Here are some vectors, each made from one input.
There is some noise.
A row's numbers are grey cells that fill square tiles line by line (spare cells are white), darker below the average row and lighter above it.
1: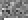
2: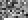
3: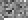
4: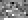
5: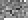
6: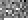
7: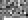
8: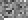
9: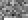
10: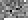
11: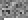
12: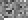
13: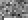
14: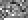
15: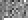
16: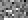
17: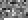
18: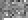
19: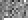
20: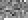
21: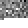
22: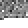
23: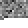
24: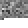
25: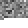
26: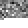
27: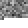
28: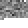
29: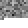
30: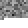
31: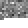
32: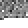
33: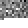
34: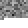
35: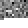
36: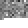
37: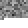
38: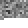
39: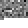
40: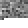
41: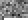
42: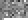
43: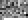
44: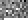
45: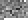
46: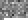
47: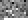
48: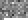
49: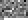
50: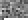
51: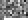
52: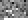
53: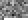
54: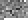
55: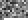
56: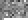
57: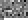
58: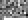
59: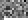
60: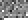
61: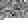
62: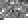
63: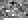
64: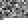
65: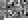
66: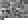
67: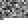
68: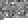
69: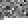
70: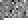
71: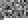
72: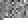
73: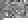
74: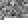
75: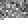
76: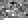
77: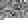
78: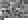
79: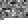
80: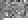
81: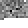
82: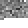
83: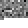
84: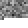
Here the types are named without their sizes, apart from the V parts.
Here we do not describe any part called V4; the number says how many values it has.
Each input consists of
a point on a line, together with either a point on a line, or a value of V4.
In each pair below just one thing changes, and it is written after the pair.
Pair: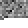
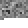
the place on the line
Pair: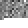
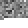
the value of V4
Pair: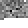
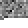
the value of V4
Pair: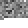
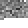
the value of V4
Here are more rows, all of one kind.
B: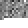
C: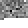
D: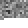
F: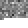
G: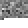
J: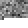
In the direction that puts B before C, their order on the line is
J, G, F, D, B, C.
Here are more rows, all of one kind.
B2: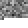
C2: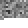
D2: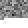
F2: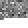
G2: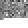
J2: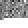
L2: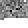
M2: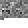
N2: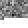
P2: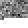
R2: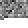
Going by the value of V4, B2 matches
D2, L2, N2 and P2.
